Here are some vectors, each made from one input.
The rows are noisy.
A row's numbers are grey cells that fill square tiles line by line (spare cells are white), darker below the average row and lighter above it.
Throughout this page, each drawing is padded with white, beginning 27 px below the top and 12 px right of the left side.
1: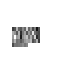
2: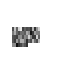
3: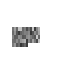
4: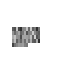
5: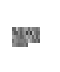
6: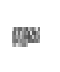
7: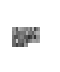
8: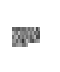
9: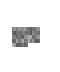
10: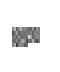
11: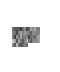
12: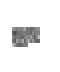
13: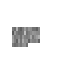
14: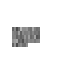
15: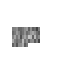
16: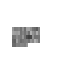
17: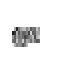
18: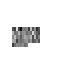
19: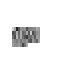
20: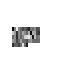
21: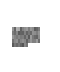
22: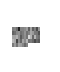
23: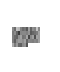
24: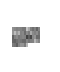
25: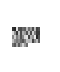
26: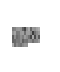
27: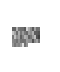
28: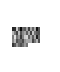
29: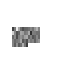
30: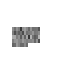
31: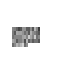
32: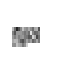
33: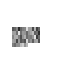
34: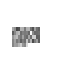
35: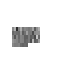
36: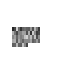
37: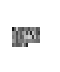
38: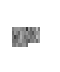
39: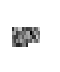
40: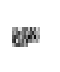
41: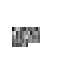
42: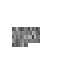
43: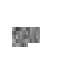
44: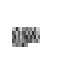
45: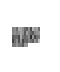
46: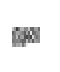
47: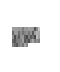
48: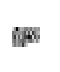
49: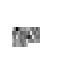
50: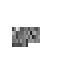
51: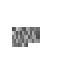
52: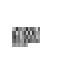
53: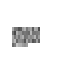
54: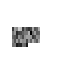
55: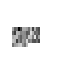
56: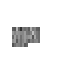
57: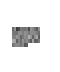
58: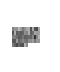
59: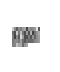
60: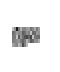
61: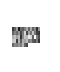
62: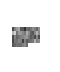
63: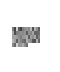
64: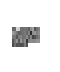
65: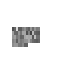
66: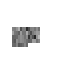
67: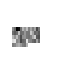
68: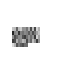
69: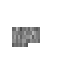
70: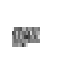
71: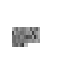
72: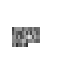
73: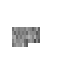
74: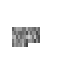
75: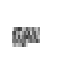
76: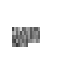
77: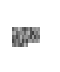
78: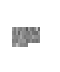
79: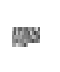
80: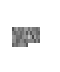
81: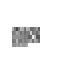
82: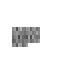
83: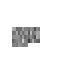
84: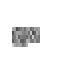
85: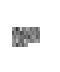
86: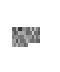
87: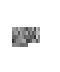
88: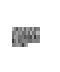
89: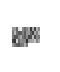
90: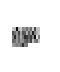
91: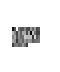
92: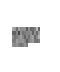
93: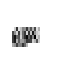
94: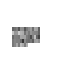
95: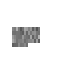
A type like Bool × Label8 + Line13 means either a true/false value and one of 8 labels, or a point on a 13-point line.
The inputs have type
(Line10 + Tree10) × Tree10.
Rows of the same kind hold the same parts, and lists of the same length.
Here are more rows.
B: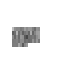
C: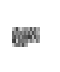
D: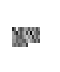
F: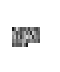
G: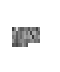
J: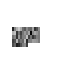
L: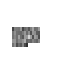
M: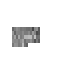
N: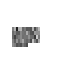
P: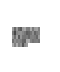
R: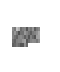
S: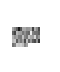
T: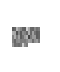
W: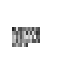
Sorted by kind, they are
B, D, F, G, L, M, N, P, R, S, W
C, J, T

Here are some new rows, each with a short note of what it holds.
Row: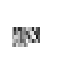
a point on a 10-point line and a node of a 10-node tree
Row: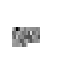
a point on a 10-point line and a node of a 10-node tree
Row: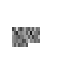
a node of each of two 10-node trees
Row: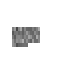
a node of each of two 10-node trees
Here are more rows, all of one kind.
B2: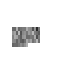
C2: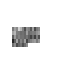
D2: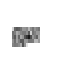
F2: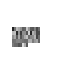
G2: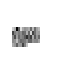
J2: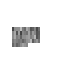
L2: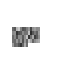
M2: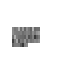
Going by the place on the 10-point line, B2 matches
C2 and J2.
